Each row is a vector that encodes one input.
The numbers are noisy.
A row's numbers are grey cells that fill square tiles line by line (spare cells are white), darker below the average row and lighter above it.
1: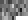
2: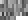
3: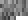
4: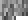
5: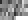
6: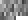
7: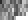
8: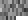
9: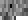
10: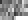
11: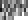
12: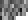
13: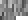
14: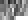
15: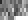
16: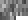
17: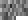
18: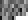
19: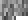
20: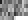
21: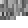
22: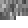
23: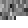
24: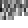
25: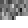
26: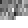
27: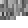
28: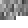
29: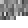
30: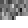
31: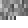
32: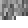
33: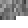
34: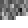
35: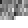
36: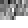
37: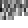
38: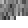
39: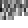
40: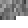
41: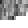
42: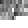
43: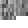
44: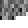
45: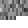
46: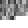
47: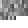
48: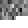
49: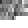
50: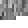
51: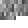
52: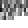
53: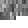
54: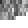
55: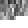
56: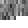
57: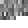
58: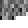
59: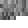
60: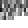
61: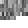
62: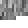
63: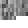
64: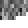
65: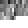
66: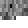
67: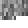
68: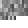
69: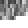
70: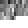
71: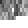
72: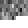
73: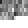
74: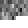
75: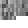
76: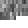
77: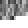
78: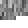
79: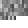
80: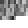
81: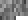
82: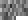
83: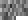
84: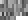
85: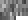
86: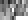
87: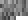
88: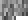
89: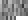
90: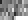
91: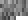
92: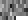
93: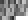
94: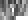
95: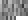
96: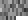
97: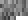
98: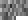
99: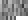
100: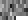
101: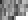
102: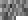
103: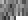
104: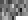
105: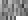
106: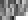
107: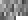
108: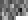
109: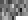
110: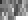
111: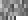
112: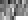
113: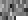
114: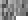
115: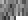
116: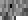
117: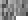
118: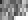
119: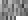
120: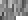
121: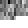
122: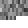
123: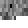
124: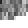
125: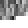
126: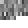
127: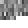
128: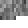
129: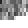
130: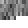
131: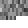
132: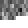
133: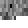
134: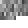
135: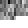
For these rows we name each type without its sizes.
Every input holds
either four true/false values, or a list of points on a line.
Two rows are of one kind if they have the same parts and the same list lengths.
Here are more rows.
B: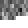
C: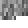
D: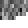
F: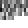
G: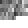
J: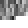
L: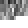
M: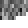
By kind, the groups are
B, D, M
C
F
G
J, L

